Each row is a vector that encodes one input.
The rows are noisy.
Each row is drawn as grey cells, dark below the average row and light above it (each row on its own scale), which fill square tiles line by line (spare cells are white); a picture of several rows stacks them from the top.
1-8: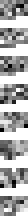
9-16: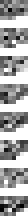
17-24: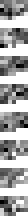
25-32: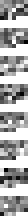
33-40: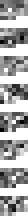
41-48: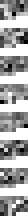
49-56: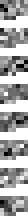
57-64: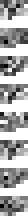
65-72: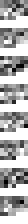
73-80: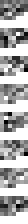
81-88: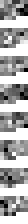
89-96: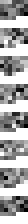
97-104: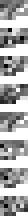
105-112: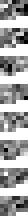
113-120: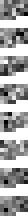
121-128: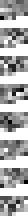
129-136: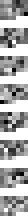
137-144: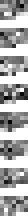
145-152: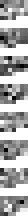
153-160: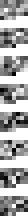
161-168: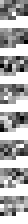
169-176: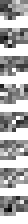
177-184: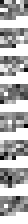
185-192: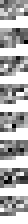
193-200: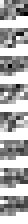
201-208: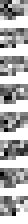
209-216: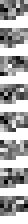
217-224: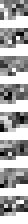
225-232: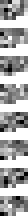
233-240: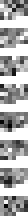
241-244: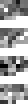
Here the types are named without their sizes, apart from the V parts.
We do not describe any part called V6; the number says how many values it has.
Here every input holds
a list of items, each a point on a line and a value of V6.
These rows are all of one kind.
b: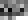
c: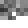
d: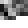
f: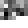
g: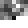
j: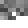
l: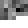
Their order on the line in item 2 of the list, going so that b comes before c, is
g, b, c, d, j, l, f.
